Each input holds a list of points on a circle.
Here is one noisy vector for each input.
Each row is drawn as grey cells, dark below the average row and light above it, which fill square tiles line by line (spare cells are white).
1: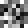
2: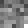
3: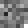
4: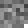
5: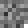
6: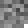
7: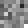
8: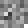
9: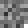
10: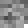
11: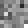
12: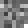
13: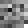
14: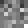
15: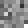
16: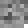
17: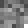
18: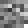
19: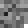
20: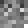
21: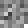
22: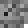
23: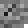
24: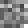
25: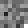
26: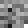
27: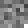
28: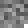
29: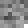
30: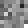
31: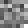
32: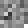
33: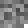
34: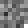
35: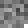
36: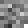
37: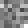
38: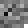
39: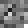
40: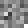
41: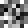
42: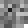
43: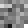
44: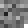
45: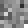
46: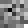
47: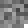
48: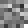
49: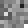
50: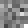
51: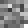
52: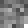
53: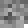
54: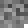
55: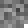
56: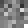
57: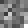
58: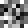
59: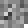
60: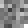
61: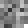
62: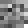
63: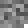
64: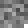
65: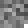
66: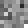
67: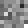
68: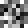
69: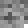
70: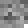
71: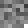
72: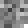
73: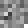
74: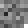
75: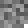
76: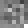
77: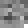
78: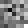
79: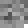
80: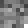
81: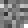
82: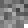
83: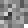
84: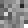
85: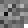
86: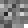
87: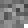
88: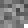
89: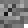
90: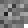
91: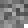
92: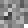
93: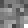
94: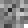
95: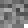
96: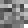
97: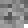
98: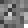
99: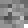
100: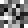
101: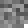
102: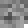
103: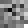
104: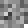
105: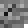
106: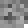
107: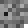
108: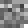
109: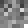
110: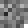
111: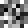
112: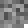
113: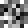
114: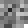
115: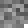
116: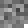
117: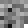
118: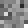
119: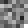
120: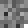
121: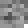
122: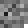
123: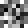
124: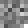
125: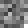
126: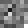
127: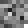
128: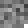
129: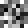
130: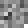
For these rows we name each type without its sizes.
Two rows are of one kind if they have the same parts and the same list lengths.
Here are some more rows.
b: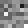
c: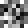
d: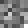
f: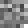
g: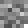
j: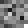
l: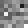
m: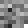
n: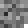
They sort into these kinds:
b, l
c
d, f, g, j, m, n

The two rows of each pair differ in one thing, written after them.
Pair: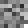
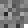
the place on the circle in item 1 of the list
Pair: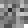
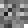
the place on the circle in item 1 of the list
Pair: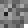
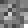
the place on the circle in item 1 of the list
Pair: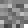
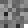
the place on the circle in item 1 of the list
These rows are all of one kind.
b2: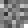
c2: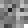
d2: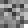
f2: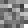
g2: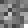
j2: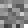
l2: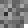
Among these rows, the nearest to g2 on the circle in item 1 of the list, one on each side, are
d2 and l2.
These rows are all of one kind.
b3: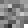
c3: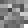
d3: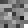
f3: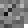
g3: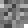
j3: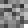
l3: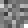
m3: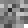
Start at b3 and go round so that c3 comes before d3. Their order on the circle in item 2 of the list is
b3, c3, d3, j3, l3, g3, f3, m3.
